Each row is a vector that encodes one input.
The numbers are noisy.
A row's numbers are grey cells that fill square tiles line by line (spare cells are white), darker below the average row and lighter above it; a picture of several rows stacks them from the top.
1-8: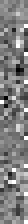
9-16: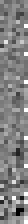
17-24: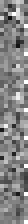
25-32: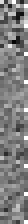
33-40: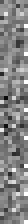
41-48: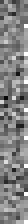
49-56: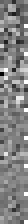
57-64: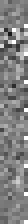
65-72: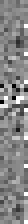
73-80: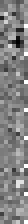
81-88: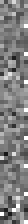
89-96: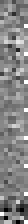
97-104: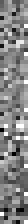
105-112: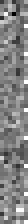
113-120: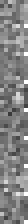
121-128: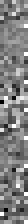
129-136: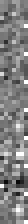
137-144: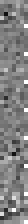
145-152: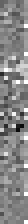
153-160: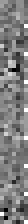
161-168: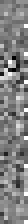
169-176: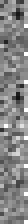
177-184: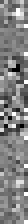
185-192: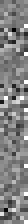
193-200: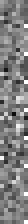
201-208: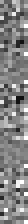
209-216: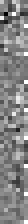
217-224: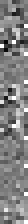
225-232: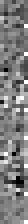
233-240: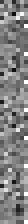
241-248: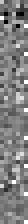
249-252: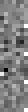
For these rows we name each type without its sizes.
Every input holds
a point on a line, together with either a point on a circle and a true/false value, or a point on a line.
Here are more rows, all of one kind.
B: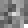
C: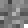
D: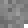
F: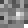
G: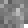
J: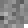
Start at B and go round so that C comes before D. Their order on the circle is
B, C, J, D, G, F.
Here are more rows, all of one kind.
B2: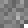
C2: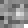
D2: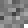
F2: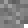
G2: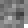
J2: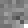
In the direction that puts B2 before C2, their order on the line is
D2, B2, C2, F2, J2, G2.
